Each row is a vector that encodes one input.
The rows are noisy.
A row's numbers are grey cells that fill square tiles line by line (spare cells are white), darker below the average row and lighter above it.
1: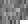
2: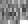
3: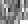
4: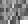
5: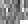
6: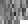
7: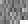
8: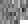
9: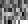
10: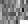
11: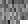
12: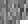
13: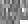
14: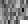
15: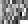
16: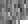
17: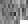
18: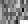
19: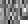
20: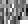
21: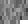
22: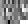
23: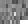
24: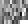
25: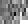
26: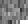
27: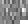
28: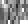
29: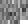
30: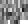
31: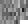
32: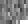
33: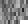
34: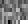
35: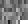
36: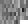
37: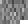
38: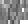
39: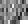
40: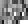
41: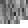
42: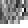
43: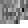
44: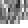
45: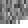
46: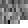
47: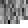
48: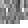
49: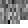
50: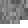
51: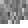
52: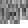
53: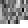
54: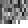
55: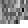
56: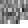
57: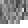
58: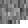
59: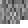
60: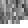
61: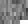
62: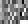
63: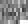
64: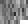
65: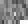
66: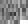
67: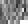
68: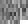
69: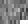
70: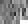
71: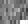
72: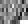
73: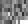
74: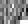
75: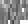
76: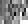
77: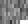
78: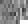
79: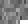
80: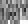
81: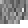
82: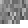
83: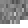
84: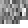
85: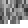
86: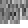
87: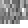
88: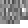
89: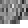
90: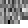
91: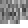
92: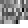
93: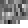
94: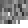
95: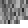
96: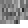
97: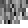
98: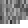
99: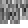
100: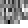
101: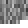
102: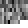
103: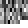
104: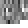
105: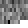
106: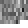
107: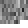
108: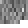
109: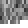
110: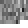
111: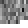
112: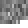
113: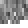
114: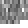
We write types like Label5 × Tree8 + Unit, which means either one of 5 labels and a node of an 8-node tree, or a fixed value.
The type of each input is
Line7 + Line15.
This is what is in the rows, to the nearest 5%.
About 35% of them hold a point on a 7-point line. The rest hold a point on a 15-point line.
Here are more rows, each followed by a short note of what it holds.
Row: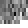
a point on a 7-point line
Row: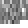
a point on a 15-point line
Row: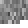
a point on a 15-point line
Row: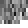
a point on a 7-point line
